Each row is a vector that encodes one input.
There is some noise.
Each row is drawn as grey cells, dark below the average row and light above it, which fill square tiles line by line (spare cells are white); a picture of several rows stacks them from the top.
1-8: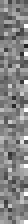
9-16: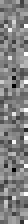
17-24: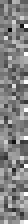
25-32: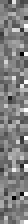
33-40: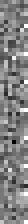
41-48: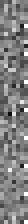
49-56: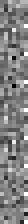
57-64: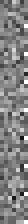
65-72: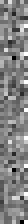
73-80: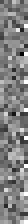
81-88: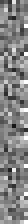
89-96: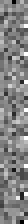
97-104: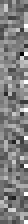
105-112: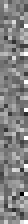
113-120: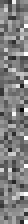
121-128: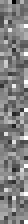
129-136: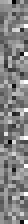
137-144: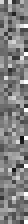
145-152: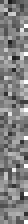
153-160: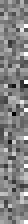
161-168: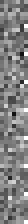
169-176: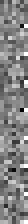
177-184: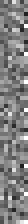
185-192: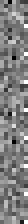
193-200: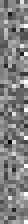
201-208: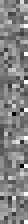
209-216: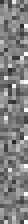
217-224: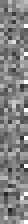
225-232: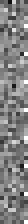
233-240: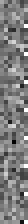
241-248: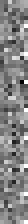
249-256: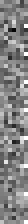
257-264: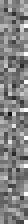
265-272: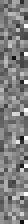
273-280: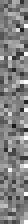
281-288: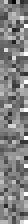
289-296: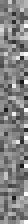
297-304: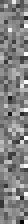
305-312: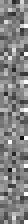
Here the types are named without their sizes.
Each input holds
a point on a circle, together with either a point on a circle, or three true/false values.
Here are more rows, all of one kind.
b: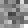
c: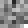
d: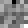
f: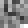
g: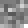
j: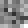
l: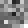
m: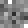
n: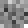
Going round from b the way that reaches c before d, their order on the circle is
b, g, n, m, j, f, c, d, l.
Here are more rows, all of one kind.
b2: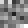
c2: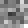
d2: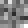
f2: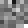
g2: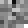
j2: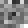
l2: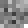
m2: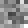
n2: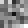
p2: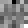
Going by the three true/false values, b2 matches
d2, f2 and j2.
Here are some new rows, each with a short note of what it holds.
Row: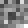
a point on a circle and three true/false values
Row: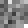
a point on a circle and three true/false values
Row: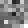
a point on a circle and three true/false values
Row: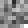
a point on a circle and three true/false values
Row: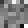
a point on each of two circles
